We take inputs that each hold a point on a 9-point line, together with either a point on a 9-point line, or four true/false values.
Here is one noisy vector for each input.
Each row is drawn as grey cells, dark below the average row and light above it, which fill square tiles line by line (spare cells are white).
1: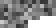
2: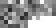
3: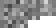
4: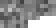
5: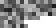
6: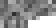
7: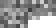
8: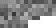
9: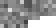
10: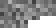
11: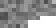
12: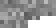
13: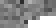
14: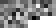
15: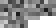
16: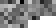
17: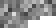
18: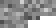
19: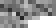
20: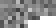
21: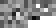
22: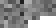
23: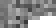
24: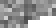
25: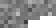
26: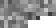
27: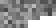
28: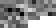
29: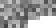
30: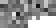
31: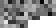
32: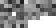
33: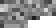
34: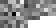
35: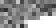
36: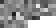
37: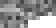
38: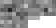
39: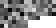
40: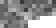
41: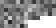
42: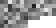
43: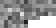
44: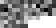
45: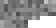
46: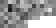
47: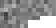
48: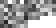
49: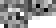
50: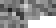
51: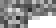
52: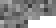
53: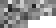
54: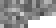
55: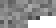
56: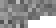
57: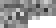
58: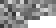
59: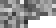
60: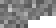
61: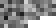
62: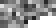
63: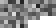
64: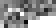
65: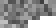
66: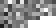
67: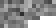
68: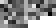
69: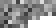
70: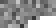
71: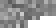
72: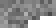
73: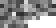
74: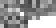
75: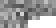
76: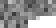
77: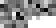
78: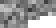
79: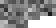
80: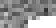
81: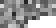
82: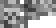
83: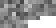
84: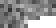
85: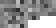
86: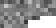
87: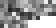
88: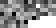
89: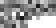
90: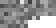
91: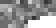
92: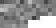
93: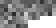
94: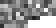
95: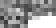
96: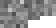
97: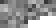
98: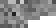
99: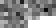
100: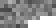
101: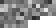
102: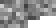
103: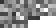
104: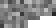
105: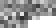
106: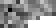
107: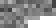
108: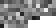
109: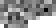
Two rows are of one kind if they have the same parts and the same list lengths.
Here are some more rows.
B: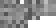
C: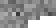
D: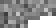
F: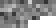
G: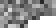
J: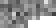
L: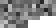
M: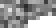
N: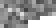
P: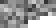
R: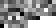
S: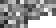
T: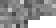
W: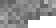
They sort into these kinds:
B, C, G, J, L, N, T, W
D, F, M, P, R, S

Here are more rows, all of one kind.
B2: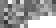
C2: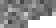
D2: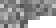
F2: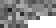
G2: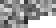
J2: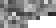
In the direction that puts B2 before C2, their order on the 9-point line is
F2, B2, G2, C2, J2, D2.
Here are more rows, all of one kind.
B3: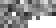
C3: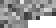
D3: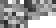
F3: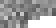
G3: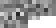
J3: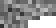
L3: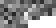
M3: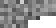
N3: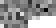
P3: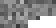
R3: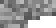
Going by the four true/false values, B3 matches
C3, F3, G3 and M3.
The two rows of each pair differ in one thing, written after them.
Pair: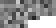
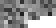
the place on the 9-point line
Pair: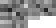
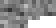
the place on the 9-point line
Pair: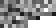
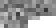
the place on the 9-point line
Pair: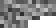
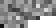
the place on the 9-point line
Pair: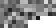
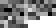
one of the four true/false values
